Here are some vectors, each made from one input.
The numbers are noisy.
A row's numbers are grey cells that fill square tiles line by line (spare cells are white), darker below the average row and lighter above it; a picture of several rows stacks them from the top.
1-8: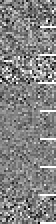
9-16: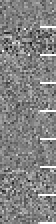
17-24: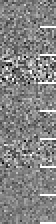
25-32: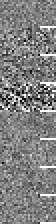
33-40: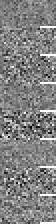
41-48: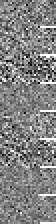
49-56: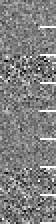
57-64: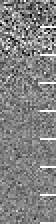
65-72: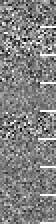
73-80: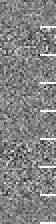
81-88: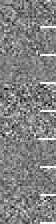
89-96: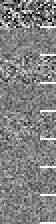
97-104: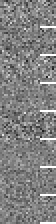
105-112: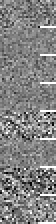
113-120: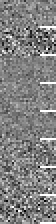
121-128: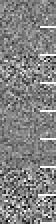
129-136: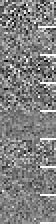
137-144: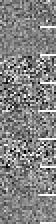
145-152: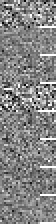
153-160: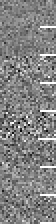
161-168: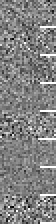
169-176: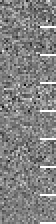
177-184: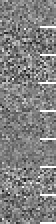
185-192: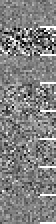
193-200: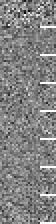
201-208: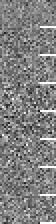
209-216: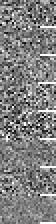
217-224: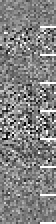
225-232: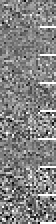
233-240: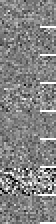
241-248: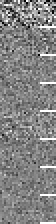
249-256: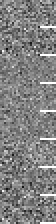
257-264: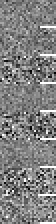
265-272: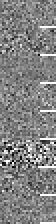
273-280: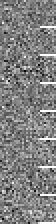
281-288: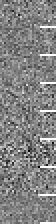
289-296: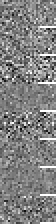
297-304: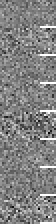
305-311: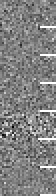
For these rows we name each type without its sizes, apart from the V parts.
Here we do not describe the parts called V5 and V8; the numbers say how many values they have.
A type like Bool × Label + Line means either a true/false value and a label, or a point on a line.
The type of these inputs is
Bool × (Tree + V8) × V5.
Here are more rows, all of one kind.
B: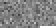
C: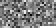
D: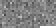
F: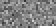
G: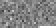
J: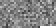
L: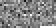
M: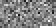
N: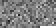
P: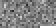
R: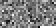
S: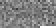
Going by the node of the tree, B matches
D and P.
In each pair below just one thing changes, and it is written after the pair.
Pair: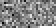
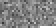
the node of the tree
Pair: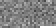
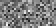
the true/false value
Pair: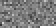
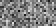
the node of the tree
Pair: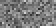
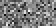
the value of V5
